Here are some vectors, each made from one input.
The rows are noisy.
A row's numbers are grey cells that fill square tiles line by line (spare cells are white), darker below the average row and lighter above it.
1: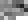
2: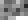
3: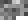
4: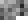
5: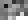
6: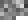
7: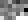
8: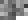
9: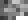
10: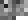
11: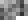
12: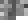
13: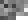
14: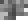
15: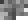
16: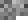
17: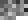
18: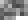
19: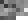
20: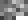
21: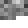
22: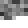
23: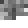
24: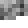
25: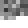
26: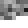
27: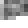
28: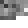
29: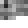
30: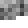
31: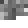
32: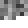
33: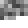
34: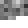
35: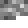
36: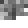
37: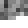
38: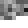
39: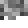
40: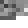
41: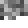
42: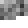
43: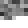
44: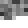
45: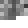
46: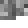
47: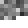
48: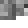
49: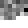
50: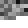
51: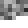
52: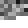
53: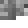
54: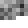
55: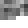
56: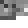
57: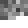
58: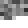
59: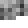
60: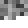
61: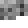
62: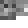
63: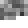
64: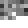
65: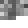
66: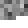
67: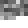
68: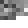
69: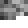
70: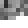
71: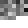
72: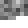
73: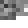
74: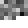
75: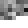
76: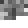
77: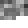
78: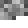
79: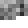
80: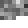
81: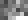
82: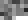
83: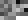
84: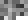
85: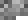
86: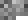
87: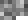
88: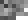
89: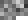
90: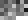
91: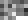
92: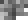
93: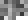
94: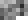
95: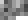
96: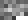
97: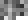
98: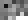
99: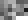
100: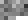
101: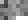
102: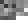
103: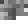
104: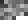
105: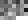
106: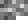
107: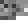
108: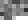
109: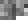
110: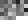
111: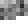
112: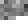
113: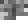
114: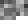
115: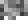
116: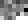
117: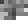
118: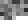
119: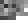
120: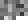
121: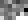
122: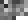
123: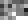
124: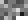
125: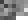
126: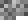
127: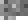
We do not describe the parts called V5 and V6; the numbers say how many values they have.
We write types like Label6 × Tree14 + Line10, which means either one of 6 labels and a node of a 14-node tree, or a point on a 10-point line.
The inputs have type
Bool × V6 + (Line3 × Line4 + Unit) × V5.
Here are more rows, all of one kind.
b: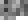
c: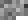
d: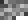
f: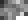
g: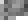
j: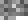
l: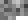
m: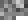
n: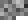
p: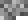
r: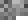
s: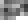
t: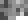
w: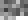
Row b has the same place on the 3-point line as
l, s and t.
